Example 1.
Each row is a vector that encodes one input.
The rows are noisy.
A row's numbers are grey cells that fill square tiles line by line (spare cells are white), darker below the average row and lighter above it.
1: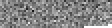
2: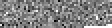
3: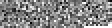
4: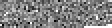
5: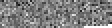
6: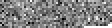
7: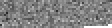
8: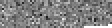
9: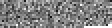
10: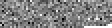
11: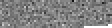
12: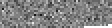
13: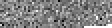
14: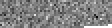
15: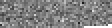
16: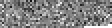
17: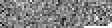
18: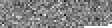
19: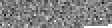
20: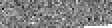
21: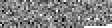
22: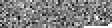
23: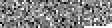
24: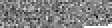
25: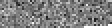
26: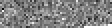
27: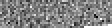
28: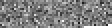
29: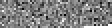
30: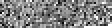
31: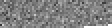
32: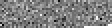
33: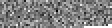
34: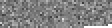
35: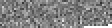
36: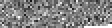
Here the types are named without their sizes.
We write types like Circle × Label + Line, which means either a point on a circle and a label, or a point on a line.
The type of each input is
(Bool × Bool × Bool + Unit) × Line.
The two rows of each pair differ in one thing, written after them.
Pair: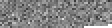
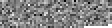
the place on the line
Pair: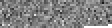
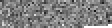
one of the three true/false values
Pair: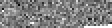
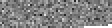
one of the three true/false values
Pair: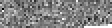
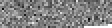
one of the three true/false values
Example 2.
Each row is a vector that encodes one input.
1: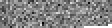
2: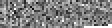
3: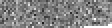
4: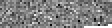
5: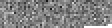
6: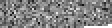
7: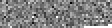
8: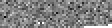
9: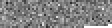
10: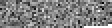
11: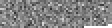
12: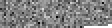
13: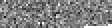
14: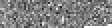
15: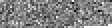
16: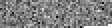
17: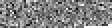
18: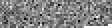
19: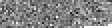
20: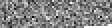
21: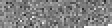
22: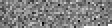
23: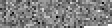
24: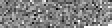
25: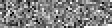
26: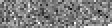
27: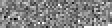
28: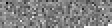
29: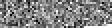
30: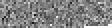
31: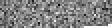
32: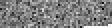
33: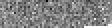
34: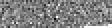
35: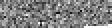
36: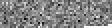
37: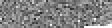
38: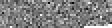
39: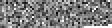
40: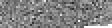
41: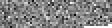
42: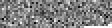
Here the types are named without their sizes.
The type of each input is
(Bool × Bool × Bool + Unit) × Label.
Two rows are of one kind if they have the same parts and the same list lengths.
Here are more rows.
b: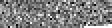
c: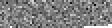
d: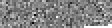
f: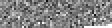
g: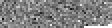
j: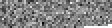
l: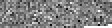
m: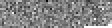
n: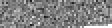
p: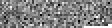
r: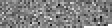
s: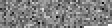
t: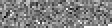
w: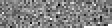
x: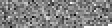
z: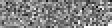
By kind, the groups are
b, c, d, f, g, m, n, t, z
j, l, p, r, s, w, x

